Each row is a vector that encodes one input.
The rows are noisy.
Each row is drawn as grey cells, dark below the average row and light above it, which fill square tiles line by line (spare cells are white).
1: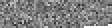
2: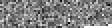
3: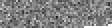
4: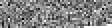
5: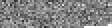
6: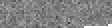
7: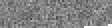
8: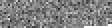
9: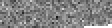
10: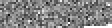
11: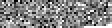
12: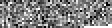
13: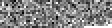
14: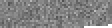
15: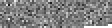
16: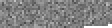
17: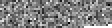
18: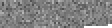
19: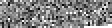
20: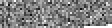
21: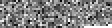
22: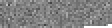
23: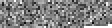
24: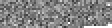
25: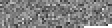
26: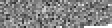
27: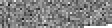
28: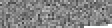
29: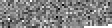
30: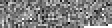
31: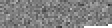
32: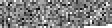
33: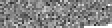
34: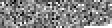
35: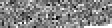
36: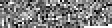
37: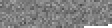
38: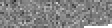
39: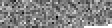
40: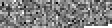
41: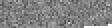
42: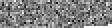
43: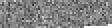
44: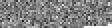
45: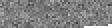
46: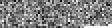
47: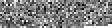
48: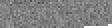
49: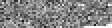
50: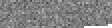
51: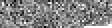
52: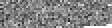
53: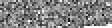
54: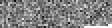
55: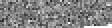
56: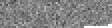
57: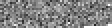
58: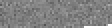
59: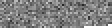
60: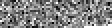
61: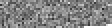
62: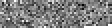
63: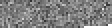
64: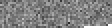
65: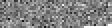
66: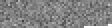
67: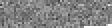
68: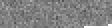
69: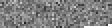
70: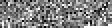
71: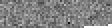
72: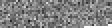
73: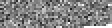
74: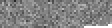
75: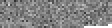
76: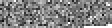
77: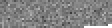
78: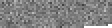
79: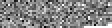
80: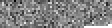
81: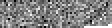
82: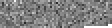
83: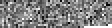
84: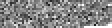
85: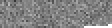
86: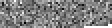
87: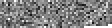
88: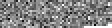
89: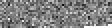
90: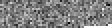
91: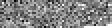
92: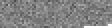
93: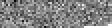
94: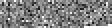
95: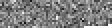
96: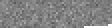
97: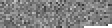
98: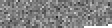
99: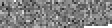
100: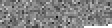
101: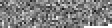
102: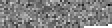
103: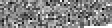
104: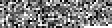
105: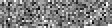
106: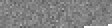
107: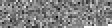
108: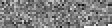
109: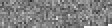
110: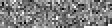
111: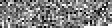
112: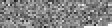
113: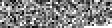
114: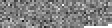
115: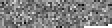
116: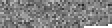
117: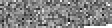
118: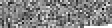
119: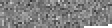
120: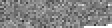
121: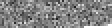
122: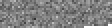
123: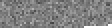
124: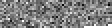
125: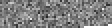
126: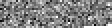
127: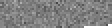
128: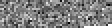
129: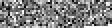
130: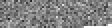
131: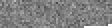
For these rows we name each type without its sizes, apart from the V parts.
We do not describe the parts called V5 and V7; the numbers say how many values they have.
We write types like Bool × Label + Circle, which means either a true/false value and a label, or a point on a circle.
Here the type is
(Bool × V7 + Label) × V5.
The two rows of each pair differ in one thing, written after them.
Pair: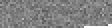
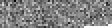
the true/false value
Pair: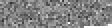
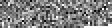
the value of V7
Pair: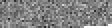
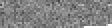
the true/false value
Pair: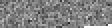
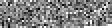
the value of V5
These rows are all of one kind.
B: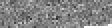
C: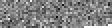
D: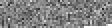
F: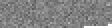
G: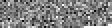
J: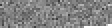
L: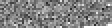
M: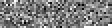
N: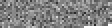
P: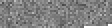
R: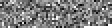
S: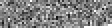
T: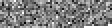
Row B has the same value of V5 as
C and N.
